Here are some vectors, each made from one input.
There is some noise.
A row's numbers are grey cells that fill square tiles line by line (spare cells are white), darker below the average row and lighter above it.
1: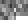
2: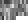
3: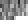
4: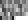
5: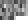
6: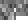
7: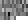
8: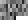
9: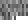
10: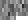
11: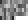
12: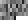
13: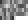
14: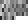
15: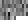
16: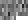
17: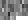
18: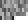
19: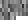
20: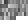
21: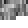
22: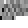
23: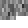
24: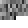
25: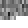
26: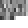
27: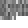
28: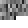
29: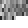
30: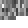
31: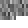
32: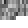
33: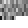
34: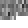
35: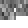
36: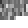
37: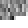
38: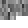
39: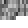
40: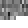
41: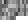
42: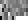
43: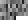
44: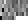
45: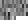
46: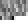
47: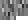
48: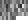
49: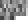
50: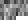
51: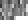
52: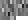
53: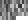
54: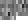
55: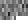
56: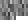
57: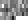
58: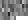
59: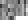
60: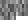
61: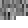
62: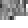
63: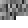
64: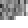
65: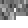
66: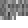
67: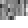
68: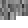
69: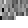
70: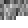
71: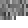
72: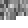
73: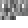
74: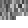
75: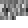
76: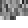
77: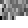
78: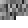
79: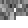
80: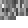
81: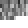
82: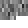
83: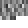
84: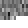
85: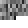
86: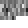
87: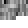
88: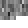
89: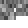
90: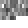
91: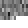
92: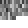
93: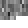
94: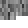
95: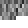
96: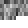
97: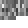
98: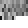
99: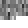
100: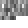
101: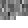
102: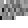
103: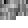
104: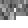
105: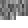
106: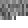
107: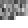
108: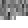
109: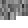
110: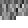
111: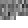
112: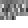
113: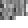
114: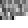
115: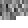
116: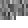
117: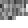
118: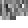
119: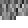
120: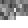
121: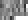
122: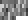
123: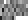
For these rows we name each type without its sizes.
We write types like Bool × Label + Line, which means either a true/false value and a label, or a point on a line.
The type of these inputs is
(Bool × Bool × Bool + Unit) × Line + List(Circle).
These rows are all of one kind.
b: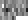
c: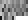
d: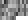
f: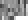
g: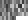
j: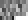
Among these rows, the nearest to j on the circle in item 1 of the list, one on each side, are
c and f.
